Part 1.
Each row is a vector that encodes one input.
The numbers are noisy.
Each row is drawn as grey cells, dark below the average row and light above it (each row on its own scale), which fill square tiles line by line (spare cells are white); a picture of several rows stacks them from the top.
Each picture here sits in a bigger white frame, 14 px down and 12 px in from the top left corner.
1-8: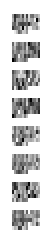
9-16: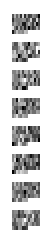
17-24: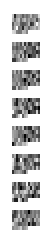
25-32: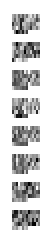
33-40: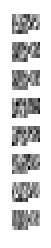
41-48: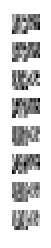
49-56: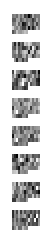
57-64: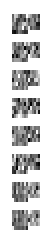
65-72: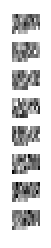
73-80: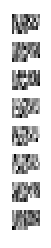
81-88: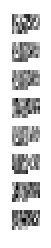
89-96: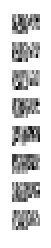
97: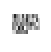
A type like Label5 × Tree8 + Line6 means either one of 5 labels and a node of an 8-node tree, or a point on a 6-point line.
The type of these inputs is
Circle18.
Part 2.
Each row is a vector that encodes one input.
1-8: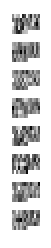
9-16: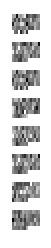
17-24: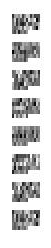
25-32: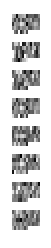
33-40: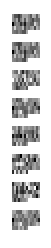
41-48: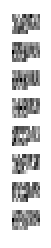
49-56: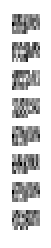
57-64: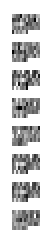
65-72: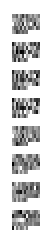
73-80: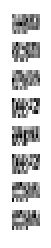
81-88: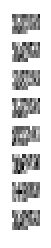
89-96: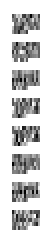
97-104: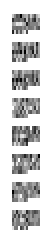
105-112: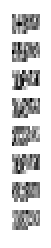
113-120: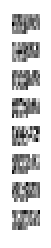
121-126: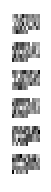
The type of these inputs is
Circle13.
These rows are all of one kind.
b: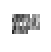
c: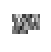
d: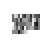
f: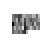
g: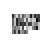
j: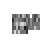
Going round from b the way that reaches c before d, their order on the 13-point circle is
b, c, d, g, f, j.
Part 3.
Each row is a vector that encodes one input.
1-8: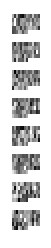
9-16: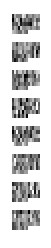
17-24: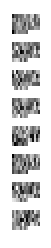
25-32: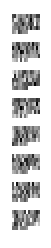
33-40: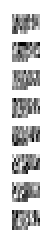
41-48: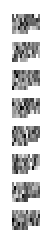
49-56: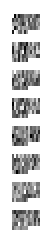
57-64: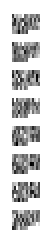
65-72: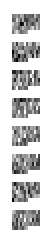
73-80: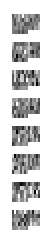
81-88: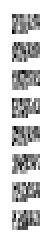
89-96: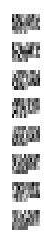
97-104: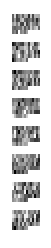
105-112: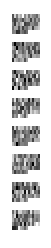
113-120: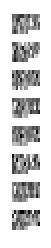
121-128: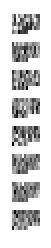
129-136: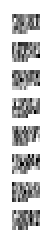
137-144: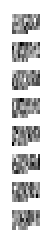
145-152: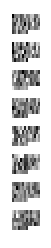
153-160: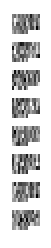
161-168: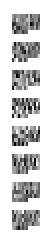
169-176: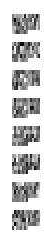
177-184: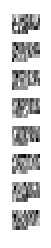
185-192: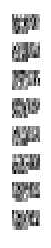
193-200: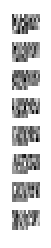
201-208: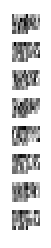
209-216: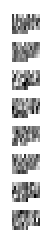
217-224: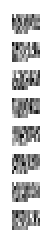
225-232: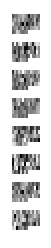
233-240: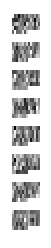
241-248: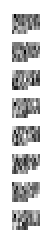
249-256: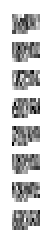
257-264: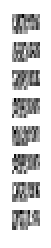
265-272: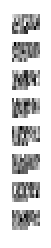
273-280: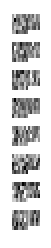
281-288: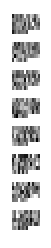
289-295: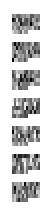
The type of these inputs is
Line16.
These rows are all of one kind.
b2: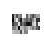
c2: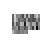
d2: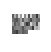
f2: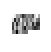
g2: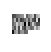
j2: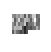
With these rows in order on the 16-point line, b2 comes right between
c2 and d2.
